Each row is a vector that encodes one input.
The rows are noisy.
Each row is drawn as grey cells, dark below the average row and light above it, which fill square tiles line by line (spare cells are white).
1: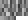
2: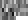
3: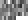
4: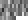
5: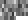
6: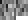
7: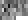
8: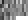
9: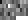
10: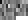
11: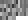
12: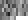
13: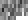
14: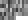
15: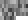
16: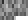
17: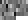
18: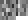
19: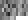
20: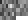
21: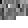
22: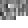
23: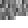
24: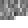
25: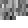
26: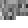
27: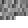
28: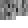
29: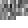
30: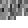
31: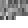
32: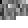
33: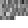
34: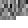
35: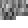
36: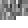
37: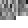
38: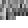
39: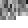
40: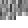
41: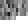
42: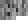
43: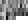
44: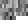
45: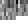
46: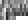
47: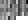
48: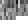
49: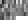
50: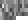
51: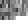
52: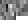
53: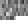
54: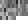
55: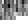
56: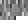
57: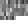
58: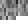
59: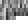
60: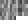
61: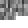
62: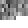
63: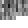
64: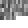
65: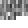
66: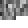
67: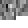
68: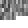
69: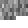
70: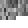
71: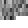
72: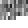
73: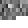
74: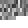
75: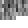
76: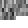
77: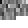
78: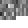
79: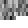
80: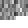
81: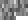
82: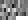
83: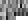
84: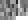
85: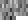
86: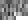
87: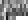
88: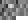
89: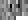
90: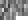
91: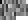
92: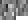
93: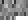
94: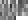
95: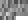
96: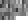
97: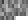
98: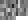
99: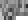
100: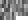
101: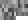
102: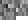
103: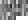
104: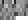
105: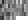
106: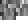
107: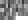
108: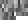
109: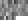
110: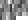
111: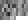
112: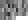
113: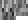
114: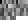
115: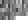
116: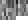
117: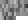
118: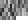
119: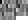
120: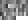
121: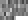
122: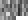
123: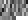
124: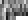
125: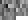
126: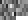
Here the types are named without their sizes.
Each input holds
either four true/false values, or a list of points on a line.
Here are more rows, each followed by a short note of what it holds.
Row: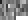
a list of two items
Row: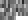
four true/false values
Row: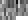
four true/false values
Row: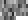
a list of one item
